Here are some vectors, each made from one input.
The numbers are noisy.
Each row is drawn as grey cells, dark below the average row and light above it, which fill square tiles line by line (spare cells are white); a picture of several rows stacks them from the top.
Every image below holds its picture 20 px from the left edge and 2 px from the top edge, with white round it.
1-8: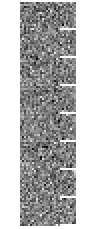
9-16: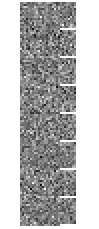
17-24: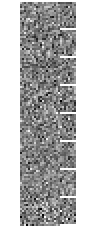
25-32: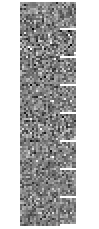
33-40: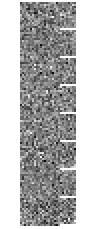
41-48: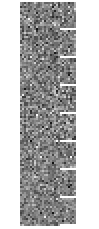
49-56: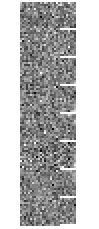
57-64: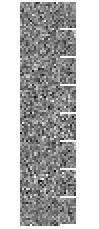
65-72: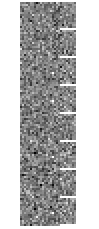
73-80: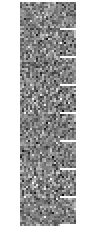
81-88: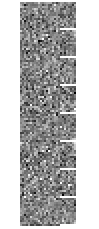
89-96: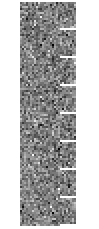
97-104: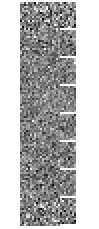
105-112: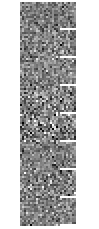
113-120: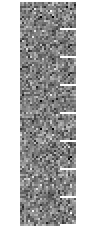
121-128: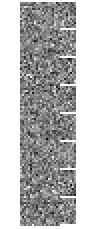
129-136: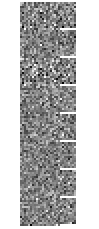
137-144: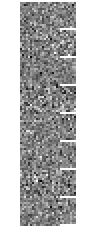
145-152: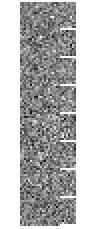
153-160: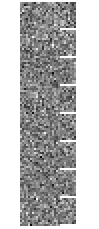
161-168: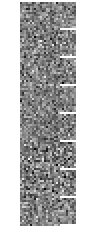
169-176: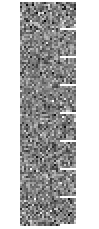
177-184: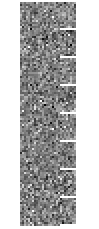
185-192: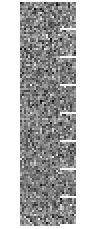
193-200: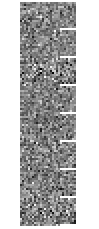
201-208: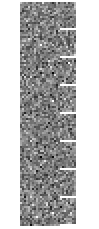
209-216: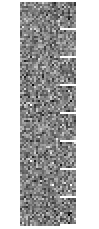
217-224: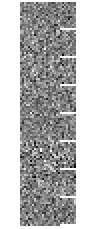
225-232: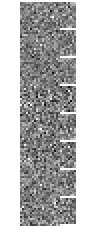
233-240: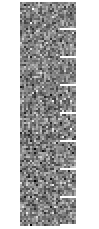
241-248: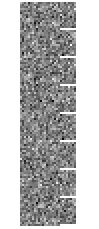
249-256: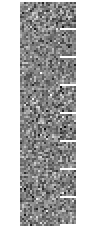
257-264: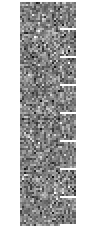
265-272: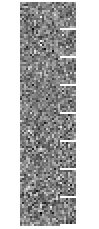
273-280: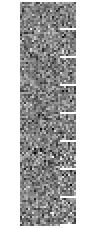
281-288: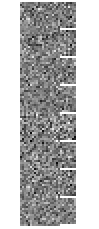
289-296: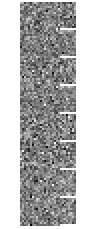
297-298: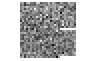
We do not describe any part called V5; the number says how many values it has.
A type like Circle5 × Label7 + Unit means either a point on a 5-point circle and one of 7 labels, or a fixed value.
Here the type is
(Label8 + V5 × V5) × (Line8 + Line9).
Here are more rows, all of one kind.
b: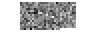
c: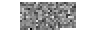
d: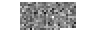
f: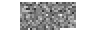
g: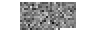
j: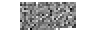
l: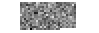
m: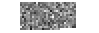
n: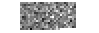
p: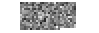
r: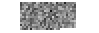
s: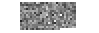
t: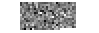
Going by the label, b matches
f and s.
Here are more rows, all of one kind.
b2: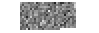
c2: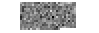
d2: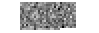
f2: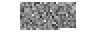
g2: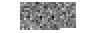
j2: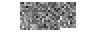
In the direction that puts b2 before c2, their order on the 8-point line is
b2, j2, g2, c2, f2, d2.
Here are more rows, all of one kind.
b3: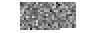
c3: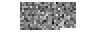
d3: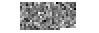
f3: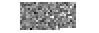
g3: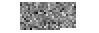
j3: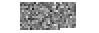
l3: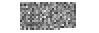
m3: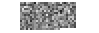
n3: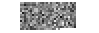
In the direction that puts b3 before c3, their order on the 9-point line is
g3, f3, b3, m3, j3, l3, c3, d3, n3.
